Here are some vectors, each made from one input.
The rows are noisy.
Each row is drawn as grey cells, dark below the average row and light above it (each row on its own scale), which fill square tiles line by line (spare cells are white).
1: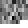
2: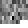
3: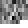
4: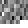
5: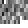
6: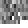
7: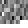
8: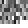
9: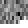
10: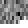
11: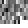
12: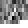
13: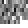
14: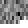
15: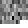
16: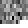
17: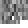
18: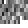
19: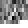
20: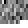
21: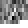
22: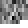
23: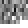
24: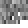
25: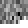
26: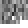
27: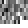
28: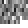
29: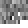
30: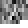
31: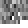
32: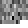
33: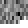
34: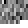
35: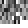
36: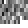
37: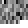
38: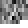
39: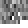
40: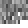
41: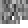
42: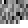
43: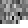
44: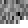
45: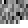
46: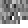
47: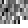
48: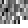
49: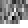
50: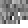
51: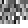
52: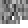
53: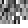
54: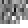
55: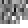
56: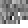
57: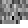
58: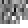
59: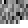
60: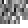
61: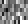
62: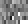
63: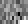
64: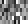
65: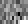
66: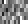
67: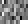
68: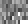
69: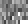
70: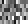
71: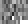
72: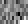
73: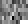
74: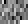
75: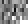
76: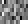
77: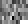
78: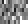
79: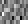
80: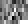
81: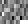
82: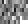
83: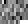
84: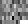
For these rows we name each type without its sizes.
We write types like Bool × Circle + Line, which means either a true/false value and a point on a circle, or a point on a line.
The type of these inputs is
Bool × Line.
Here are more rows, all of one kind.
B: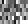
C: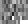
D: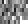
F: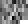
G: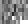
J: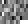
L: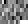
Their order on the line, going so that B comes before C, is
B, F, D, G, C, L, J.
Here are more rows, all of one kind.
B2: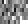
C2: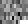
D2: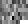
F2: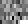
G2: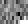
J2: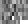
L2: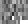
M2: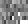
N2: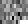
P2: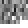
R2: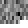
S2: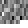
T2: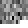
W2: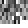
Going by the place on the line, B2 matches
C2, F2, N2 and T2.
